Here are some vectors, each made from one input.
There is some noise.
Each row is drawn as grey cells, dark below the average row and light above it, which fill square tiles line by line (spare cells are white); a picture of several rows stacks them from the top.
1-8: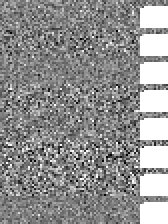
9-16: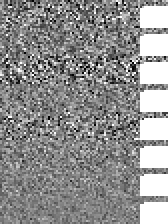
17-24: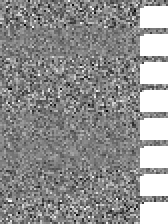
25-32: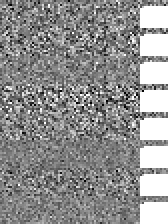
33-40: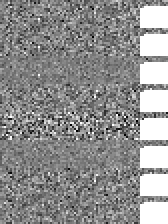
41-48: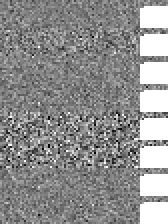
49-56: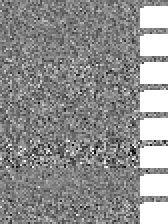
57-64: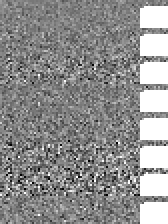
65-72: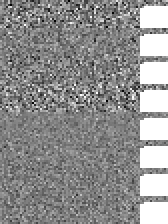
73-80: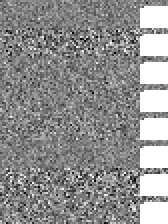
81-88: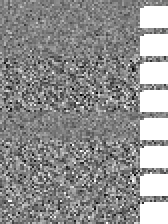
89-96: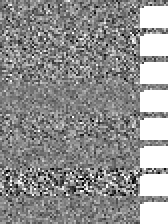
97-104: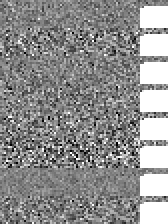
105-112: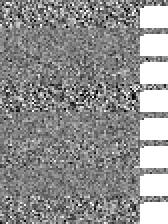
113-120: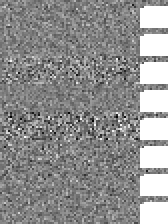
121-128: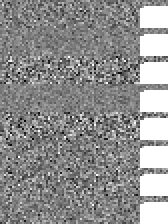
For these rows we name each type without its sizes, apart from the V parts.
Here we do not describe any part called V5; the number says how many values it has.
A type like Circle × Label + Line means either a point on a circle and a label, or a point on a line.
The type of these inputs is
Line × Line × Line × (Line + V5).
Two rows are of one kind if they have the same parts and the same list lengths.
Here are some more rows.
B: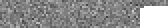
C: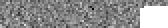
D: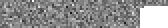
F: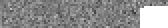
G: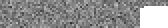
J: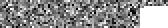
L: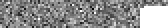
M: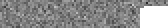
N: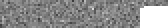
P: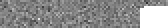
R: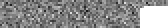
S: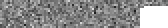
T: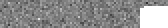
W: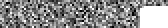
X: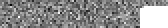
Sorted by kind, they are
B, D, G, N, S, W
C, F, J, L, M, P, R, T, X

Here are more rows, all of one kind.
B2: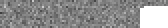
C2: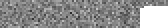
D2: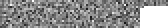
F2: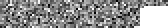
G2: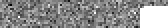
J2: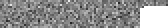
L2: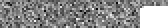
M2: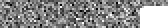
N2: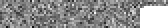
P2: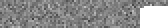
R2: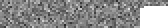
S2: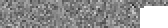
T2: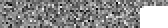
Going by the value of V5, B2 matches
D2, L2, M2 and N2.
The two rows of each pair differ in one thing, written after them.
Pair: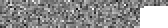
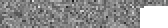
the place on one of the three lines
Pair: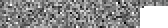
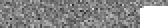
the place on one of the three lines
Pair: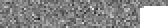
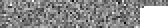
the place on one of the three lines
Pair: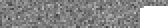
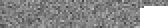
the place on one of the three lines
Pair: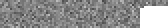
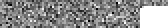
the place on one of the three lines
